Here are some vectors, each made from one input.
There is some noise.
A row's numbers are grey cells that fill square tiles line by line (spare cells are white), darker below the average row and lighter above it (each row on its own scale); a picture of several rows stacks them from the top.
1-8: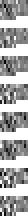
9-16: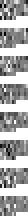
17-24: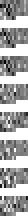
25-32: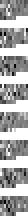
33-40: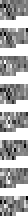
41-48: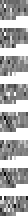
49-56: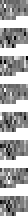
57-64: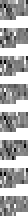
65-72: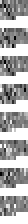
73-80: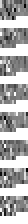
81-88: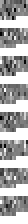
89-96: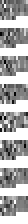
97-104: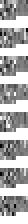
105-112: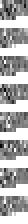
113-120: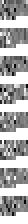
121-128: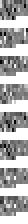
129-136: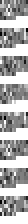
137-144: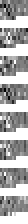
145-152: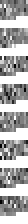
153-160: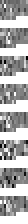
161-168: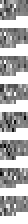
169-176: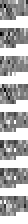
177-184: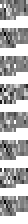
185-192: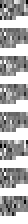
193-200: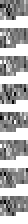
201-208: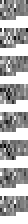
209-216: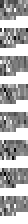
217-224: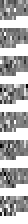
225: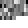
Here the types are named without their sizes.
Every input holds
a true/false value, together with either a point on a circle, or a fixed value.
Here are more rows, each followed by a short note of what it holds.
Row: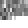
a true/false value
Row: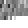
a true/false value
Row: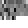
a point on a circle and a true/false value
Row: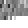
a true/false value
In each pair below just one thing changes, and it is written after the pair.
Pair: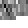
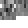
the true/false value
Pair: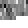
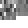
the true/false value
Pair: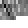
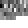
the place on the circle
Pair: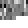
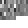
the true/false value
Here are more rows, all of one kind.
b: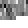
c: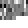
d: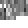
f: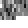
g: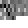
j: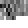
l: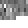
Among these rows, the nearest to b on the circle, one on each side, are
c and f.
